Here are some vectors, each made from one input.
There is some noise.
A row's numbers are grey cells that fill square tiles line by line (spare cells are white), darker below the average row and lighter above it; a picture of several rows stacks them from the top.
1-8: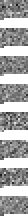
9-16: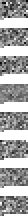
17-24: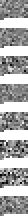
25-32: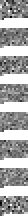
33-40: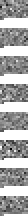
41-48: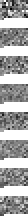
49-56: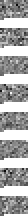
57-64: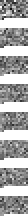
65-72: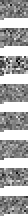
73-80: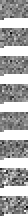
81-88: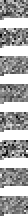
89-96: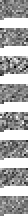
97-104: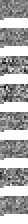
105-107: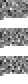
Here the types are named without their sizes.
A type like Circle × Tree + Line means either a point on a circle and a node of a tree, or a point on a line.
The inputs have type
(Circle + Unit) × (Tree + Unit).
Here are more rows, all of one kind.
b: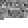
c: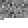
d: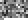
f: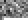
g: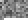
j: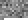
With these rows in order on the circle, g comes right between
b and j.
